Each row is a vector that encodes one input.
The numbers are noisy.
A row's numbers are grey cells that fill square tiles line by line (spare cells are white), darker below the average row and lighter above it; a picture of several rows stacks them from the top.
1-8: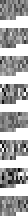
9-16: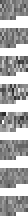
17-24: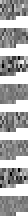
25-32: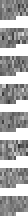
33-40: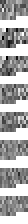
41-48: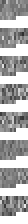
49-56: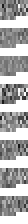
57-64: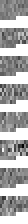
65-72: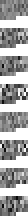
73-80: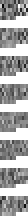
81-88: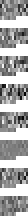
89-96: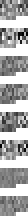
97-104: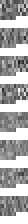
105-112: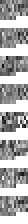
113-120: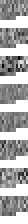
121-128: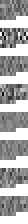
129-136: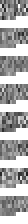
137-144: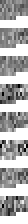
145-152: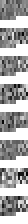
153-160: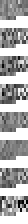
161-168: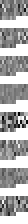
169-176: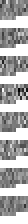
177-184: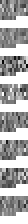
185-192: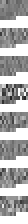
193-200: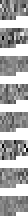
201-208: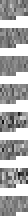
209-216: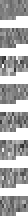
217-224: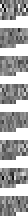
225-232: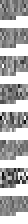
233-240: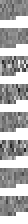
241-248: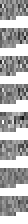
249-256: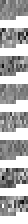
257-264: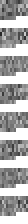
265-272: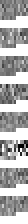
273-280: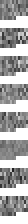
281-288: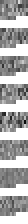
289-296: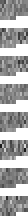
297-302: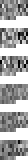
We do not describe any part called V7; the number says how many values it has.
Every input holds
a list of up to two items, each one of 9 labels and a value of V7.
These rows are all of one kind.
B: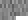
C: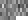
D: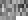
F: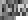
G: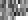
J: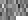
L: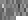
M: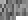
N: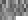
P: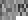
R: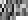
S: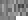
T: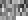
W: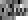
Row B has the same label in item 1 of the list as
C, L and N.
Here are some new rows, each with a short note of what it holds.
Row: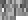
a list of two items
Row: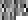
the empty list
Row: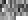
the empty list
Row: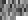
a list of two items
